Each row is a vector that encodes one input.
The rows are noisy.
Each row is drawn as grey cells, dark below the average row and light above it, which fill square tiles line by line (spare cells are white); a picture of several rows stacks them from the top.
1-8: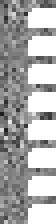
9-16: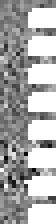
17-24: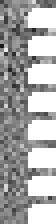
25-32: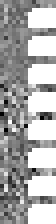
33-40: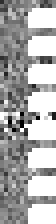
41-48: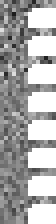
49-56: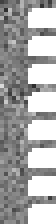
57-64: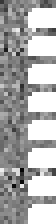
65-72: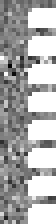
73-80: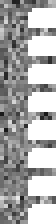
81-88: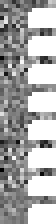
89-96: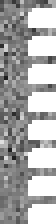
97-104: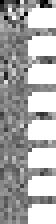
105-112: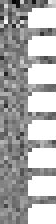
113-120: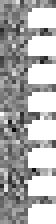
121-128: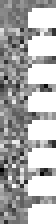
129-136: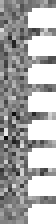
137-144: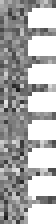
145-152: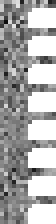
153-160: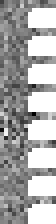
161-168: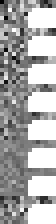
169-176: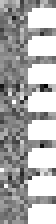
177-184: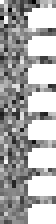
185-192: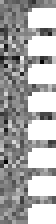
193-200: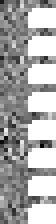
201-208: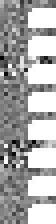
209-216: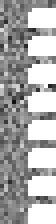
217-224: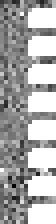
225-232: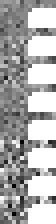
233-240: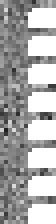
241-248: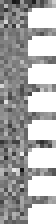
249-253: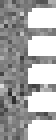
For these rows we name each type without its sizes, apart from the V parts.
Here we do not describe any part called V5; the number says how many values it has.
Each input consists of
three true/false values and a value of V5, together with a list of points on a line.
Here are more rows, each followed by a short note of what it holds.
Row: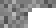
three true/false values and a value of V5, together with a list of three items
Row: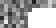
three true/false values and a value of V5, together with a list of two items
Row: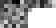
three true/false values and a value of V5, together with the empty list
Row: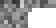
three true/false values and a value of V5, together with a list of one item
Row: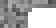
three true/false values and a value of V5, together with a list of one item
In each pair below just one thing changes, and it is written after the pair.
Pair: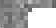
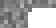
the place on the line in item 1 of the list
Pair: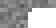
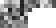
one of the three true/false values
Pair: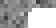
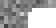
the place on the line in item 1 of the list
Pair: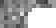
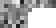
one of the three true/false values
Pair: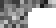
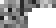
one of the three true/false values
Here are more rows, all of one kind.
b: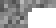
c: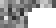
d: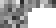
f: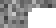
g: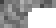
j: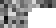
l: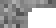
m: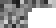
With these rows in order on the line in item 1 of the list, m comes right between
d and f.
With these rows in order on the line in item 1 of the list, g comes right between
j and l.
